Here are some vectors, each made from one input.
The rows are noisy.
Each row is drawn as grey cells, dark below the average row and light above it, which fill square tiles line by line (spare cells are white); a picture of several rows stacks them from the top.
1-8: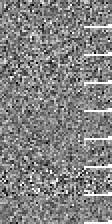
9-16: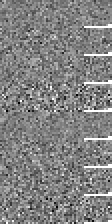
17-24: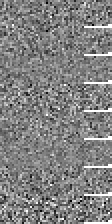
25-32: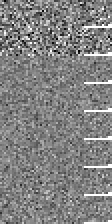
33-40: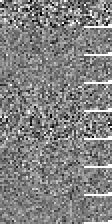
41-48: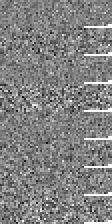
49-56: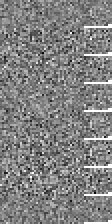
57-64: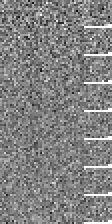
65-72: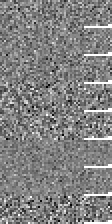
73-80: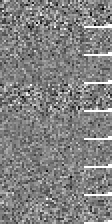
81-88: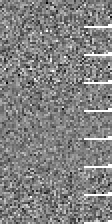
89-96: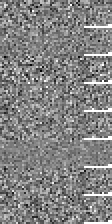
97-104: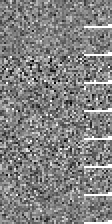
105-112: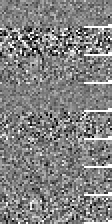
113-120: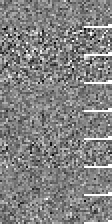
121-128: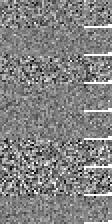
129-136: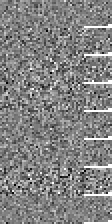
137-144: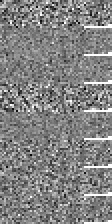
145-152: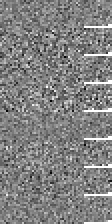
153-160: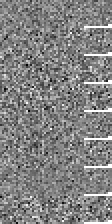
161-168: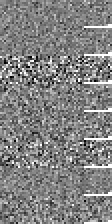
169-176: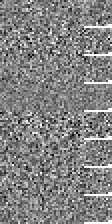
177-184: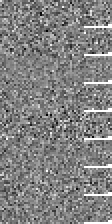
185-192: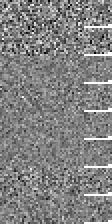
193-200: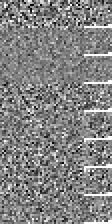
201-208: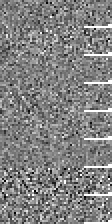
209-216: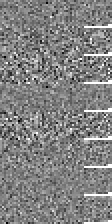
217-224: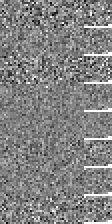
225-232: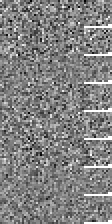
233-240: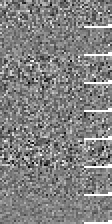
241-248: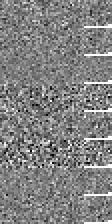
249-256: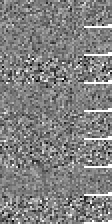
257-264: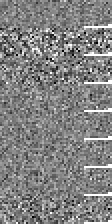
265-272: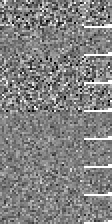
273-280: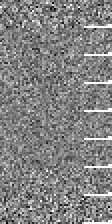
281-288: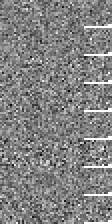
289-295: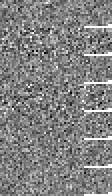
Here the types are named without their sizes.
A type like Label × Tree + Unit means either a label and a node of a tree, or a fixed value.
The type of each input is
(Circle + Unit) × (Tree + Unit).
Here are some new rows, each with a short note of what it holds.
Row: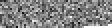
a fixed value
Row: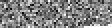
a fixed value
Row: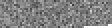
a point on a circle
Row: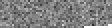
a node of a tree
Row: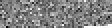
a fixed value
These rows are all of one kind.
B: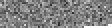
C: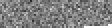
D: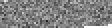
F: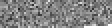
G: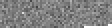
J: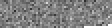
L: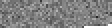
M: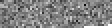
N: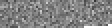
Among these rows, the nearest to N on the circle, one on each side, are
G and L.
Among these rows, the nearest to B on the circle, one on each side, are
L and M.
